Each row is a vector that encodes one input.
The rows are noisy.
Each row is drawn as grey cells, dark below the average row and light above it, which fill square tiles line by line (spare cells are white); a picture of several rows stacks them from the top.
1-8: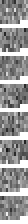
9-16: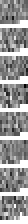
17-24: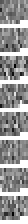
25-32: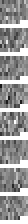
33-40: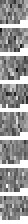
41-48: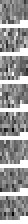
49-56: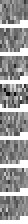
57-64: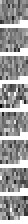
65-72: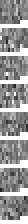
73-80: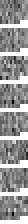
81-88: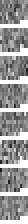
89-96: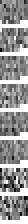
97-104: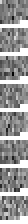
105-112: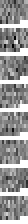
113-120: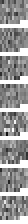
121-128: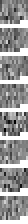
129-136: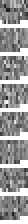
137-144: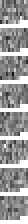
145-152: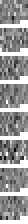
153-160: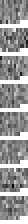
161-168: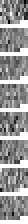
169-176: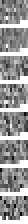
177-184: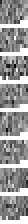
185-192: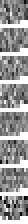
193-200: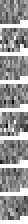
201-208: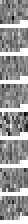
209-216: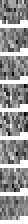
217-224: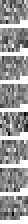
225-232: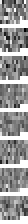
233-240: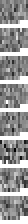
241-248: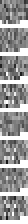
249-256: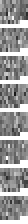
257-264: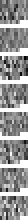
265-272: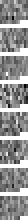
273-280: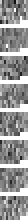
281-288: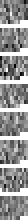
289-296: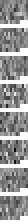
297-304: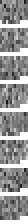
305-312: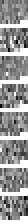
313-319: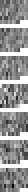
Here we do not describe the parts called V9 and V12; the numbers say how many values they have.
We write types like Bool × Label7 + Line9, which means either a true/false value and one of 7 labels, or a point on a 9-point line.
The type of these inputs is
(Bool × Bool × Bool + V9) × V12 + Tree13.
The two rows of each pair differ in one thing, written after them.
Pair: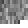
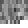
the value of V12
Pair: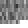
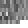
one of the three true/false values
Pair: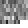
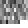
one of the three true/false values
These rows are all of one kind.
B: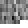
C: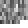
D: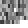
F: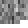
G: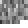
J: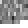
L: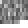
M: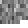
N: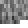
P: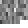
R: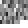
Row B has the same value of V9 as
C, G and J.
